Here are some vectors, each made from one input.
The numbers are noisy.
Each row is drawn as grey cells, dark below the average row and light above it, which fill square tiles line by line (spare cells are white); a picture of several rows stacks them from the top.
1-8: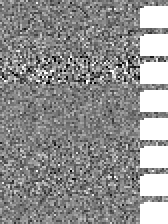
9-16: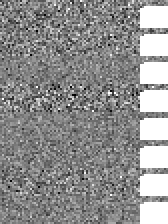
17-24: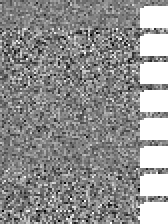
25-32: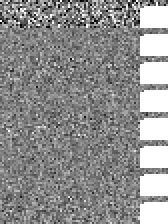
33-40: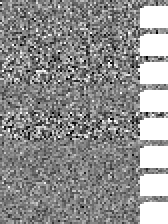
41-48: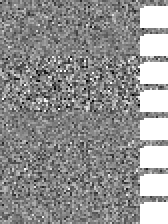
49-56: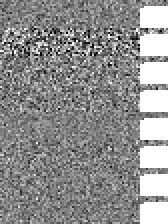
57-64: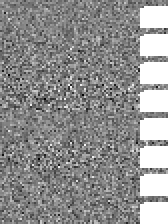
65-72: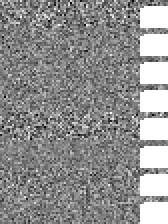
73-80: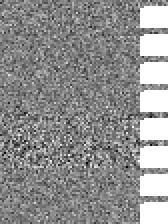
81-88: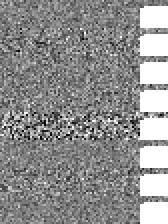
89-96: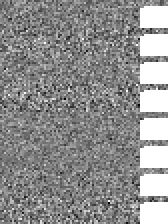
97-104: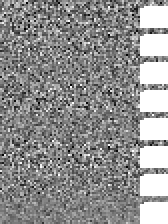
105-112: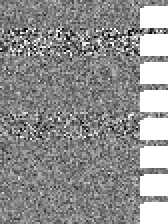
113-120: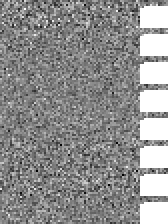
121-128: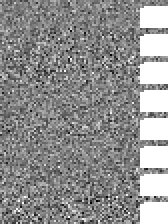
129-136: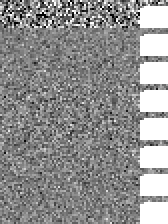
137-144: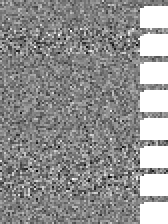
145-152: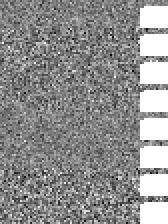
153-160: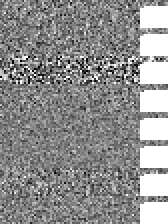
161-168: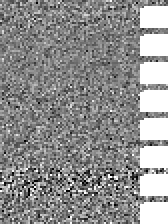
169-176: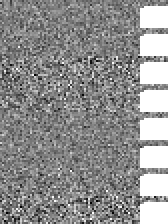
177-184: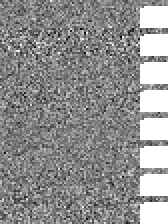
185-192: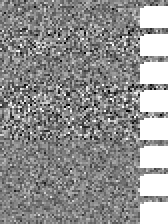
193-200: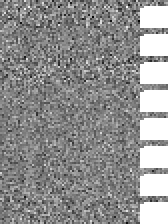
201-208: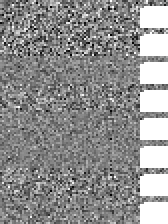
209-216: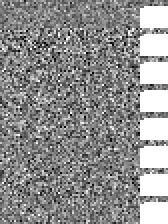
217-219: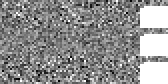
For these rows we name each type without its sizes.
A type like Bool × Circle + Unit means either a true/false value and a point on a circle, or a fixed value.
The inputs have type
List(Circle).
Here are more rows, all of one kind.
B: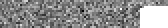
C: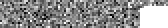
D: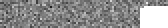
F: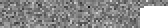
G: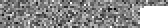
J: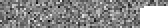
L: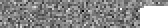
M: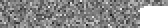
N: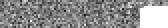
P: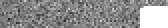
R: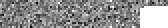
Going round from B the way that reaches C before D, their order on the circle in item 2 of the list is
B, F, C, J, D, N, L, M, G, P, R.
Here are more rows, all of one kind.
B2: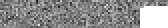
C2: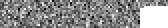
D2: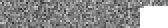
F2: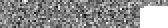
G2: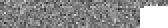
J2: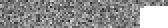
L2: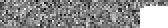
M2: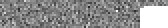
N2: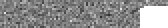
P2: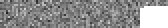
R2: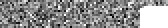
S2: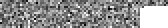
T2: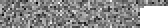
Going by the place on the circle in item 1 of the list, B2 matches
C2, L2, P2 and R2.
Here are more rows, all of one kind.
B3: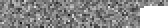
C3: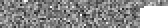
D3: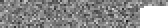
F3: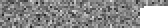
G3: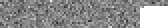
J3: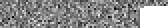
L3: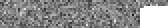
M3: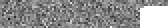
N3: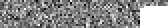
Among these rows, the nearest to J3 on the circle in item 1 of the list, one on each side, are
M3 and N3.
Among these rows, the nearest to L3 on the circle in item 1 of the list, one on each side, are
F3 and N3.
